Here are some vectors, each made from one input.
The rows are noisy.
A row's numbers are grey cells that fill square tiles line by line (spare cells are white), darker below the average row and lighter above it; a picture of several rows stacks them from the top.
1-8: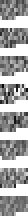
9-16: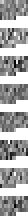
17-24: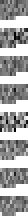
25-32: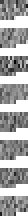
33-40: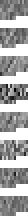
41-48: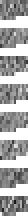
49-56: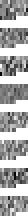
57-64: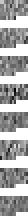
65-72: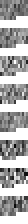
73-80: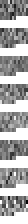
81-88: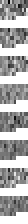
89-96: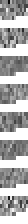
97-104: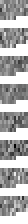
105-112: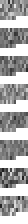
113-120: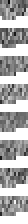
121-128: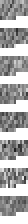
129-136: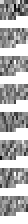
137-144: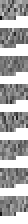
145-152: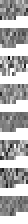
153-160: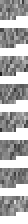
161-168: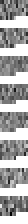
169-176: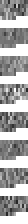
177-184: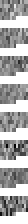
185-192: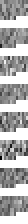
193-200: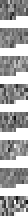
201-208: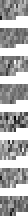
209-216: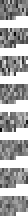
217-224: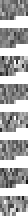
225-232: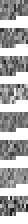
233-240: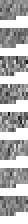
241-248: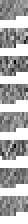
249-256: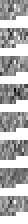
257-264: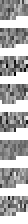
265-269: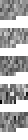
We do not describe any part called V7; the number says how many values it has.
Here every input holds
either a node of an 8-node tree and two values of V7, or a list of up to two points on a 5-point line.
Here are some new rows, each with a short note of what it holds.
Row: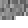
the empty list
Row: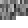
the empty list
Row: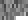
a list of two items
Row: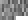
the empty list
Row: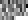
a list of one item
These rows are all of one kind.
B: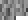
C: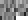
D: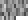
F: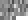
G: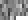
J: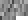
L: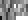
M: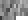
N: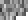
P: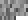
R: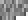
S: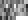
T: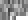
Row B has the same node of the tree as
G, J, S and T.
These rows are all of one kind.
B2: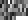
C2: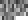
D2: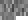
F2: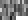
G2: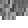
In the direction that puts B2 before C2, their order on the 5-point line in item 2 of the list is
D2, F2, B2, G2, C2.
